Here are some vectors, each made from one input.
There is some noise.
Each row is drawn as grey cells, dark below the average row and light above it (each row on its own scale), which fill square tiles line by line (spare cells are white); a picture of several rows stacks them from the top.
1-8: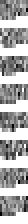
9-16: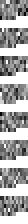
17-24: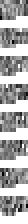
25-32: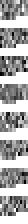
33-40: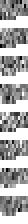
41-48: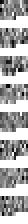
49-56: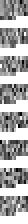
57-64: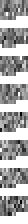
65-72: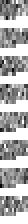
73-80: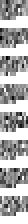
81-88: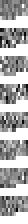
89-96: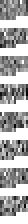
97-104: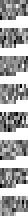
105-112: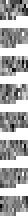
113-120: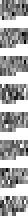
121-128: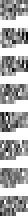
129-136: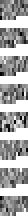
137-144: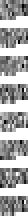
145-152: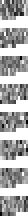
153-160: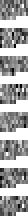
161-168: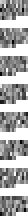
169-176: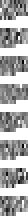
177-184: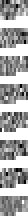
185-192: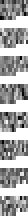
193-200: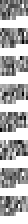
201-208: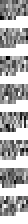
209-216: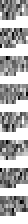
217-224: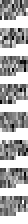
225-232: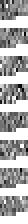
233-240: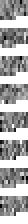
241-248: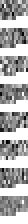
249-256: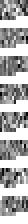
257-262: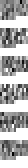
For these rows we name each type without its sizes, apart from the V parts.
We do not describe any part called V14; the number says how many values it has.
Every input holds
a point on a circle, a true/false value and a value of V14.
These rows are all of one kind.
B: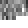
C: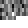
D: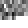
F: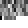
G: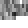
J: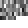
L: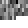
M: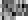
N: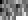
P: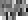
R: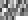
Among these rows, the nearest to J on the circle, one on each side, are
F and M.
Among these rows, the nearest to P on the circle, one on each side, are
D and R.
